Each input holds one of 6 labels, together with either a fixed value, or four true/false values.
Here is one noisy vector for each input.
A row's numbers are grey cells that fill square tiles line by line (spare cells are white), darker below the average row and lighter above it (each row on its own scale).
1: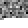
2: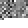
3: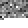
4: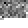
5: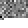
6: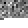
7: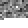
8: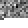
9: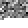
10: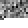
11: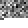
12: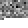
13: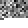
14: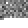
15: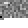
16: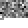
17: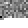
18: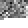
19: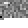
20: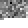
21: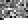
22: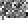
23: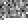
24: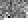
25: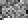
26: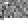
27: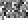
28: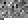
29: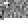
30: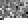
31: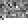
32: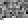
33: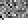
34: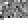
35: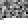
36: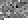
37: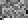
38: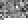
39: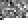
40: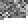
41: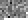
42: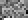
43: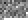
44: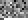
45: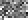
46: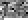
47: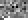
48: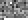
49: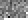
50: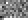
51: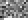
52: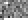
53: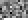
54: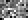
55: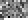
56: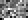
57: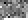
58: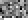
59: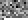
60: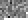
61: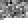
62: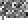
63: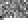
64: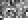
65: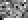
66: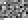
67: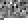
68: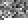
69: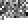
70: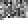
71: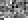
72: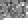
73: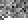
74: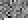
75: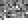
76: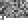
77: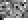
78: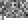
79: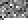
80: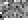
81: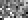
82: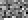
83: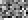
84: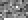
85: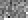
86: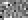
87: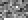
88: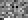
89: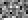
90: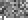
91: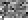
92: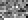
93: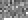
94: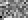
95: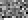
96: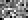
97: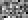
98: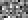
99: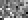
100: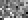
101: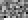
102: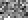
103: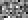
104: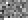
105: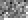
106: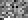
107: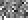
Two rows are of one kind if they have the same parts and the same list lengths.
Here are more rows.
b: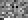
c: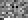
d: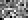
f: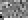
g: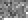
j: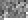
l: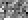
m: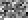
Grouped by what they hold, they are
b, c, d
f, g, j, l, m

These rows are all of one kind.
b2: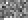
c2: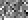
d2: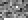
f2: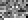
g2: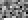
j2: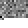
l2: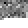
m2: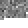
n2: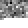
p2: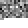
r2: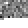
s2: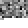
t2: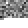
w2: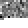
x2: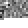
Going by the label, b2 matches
r2, t2, w2 and x2.
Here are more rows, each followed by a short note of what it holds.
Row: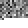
one of 6 labels and four true/false values
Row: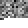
one of 6 labels
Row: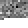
one of 6 labels and four true/false values
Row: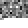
one of 6 labels and four true/false values
